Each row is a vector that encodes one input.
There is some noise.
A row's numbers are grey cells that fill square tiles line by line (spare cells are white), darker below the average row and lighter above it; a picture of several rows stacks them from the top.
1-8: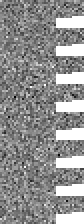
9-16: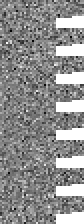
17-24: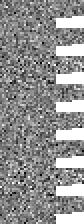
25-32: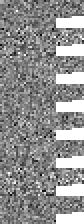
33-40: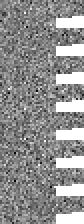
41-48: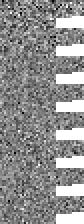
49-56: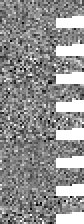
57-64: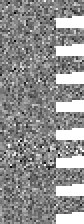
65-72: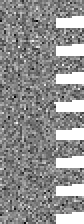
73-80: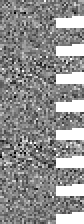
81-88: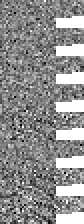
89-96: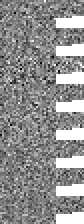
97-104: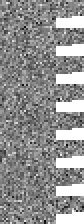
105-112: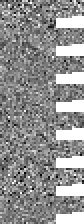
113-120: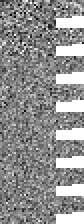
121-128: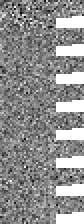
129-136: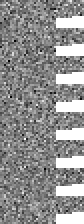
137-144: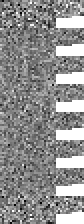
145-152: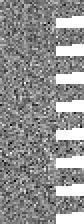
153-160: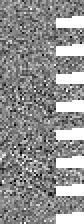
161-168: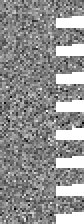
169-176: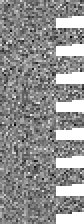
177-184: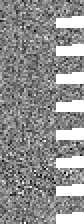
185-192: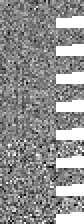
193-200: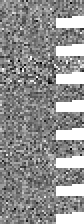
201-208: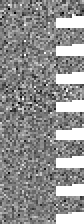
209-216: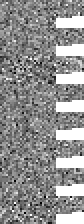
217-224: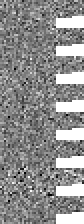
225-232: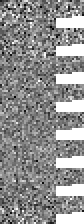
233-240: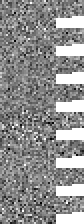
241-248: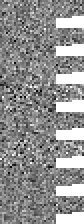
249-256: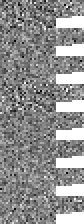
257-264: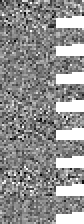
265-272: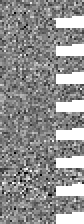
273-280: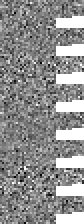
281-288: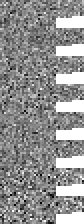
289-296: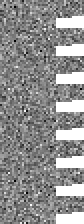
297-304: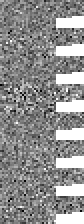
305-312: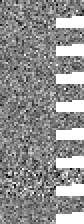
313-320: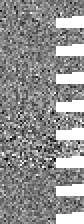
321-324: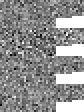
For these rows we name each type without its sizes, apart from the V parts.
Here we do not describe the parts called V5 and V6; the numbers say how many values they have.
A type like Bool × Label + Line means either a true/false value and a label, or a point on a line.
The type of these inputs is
((Circle + Unit) × Label + V5) × V6.
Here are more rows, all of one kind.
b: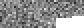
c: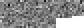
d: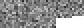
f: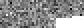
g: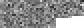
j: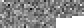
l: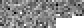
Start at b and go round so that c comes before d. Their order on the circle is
b, j, c, l, d, g, f.
